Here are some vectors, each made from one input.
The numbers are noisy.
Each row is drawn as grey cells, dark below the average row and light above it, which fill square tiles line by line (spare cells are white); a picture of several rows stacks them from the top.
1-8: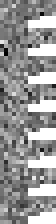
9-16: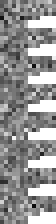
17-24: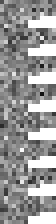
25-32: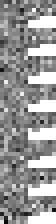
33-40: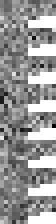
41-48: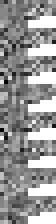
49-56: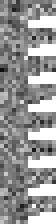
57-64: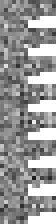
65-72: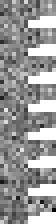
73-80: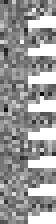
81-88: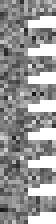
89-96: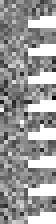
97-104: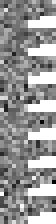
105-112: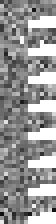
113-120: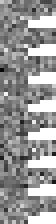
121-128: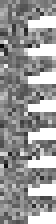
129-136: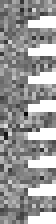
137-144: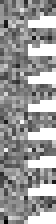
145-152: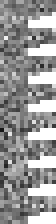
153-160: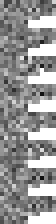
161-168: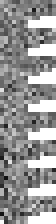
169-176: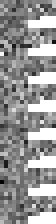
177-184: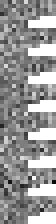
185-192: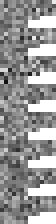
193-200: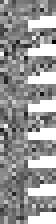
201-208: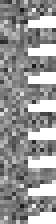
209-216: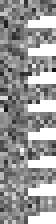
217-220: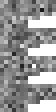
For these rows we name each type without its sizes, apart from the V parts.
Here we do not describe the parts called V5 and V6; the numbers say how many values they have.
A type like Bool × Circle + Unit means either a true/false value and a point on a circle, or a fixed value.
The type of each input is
(Bool × Bool × Bool × Bool × Bool + (Circle + V6) × V5) × Circle.
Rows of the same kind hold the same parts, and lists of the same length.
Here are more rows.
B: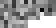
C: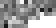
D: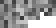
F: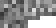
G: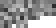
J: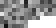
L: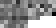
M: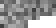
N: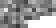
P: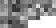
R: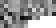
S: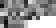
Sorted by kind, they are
B, C, G, R
D, J, S
F, L, M, N, P

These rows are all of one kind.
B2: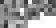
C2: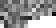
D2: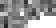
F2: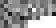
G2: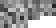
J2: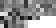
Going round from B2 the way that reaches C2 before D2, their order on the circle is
B2, G2, F2, C2, J2, D2.
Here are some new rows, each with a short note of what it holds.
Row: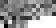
a point on each of two circles and a value of V5
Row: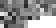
a point on each of two circles and a value of V5
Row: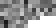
a point on a circle, a value of V5 and a value of V6
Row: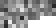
a point on a circle, a value of V5 and a value of V6
